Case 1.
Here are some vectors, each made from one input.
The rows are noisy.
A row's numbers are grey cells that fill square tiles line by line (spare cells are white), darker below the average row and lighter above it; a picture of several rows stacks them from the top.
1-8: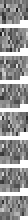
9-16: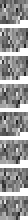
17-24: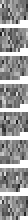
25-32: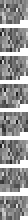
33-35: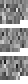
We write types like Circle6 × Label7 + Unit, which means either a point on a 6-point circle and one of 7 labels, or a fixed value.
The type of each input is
Bool × Bool × Bool.
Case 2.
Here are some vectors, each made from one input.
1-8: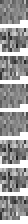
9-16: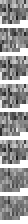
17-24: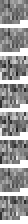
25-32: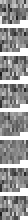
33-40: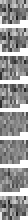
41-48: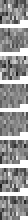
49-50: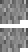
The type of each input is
Line5.
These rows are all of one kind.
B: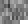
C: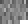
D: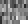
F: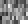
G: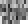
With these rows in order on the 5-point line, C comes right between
B and D.
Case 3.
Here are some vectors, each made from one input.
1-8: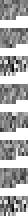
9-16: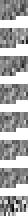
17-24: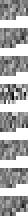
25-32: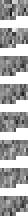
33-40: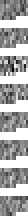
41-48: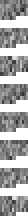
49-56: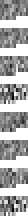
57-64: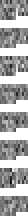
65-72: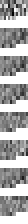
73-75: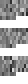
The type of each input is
Bool × Bool × Bool + Unit.
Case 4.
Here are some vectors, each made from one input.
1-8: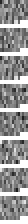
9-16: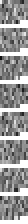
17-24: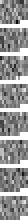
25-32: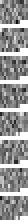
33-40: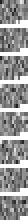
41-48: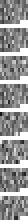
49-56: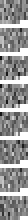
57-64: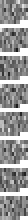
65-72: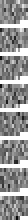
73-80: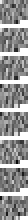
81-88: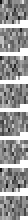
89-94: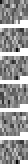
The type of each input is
Bool × Bool × Bool × Bool.
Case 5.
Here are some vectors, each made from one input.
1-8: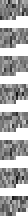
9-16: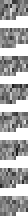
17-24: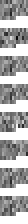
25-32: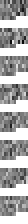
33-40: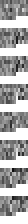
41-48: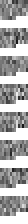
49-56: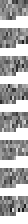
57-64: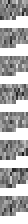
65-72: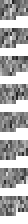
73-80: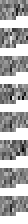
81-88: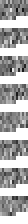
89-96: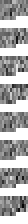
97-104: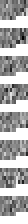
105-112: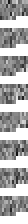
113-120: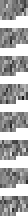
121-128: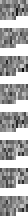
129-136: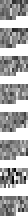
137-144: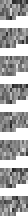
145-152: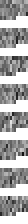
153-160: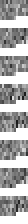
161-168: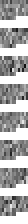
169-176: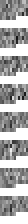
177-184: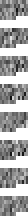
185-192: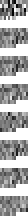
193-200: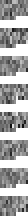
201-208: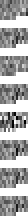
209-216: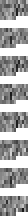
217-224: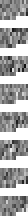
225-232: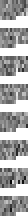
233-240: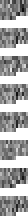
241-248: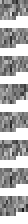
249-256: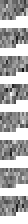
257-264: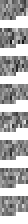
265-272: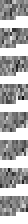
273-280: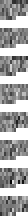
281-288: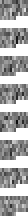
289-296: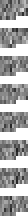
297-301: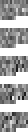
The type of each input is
Bool × Bool × Bool × Bool + Unit.
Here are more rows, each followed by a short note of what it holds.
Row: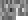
four true/false values
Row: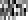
a fixed value
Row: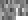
four true/false values
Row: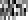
a fixed value
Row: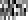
a fixed value
